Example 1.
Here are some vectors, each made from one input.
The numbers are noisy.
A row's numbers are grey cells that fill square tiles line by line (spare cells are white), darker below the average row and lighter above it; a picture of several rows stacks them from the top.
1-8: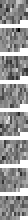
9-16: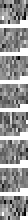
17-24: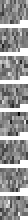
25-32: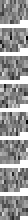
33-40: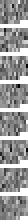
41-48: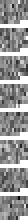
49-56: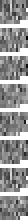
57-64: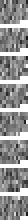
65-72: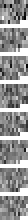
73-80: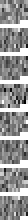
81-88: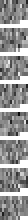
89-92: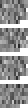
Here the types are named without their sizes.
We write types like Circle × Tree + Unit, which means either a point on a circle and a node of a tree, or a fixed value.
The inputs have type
Circle × Circle + Unit.
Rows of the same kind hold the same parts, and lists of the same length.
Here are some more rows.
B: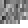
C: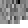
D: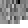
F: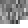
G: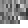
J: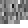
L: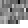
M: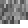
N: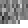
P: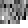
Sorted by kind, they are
B, C, D, F, G, J, L, M, N
P

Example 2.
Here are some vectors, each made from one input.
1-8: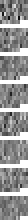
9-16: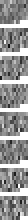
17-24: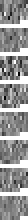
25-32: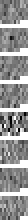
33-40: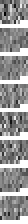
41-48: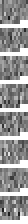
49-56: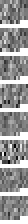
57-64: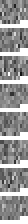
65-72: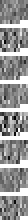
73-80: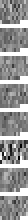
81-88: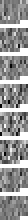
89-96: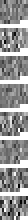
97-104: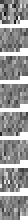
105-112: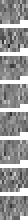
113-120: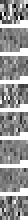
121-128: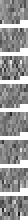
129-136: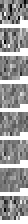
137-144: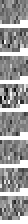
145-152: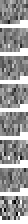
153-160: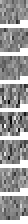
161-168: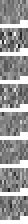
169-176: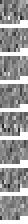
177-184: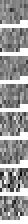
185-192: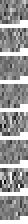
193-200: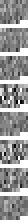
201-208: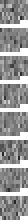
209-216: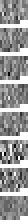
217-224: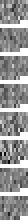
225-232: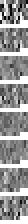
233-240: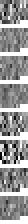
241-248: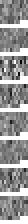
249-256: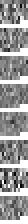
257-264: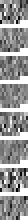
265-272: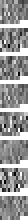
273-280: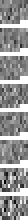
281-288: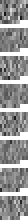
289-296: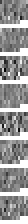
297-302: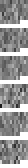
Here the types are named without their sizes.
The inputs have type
List(Circle).
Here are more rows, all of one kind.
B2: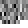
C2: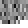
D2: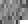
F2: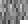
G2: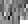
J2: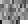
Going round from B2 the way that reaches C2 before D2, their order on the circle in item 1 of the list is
B2, G2, C2, F2, D2, J2.
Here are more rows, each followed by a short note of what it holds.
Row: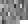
the empty list
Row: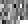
the empty list
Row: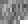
a list of two items
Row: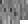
a list of one item
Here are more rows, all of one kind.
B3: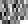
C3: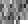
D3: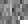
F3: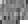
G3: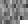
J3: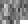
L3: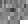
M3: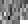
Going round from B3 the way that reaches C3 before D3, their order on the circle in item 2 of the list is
B3, C3, J3, M3, G3, F3, D3, L3.
